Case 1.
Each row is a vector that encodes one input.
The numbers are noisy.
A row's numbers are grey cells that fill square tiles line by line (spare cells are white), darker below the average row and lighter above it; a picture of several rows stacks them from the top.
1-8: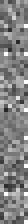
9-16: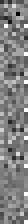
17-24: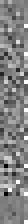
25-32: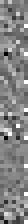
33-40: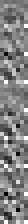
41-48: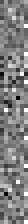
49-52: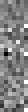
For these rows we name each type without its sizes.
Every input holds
a point on a line and a true/false value.
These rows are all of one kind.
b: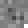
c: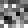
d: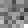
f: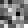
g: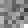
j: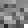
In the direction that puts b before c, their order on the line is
g, d, b, j, f, c.
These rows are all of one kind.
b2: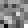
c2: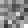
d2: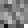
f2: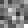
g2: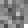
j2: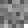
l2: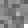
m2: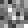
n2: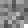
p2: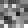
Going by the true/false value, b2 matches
d2, g2, j2 and l2.
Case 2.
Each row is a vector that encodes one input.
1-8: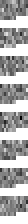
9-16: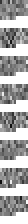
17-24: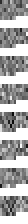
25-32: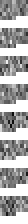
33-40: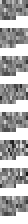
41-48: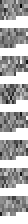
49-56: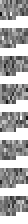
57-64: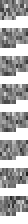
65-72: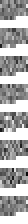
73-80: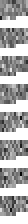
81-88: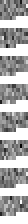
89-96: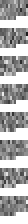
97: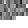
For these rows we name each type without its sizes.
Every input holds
a point on a line and a node of a tree.
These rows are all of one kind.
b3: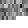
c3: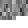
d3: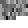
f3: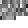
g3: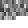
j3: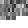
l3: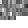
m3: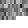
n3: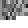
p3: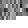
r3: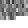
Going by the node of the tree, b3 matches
d3 and m3.
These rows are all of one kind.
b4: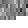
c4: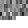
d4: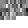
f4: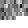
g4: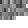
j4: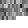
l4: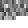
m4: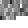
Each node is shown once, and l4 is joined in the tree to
b4.
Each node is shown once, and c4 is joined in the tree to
d4 and g4.
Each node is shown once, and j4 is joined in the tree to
f4 and g4.
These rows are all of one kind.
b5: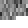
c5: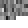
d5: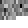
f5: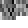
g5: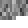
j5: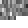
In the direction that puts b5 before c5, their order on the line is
d5, b5, g5, j5, c5, f5.
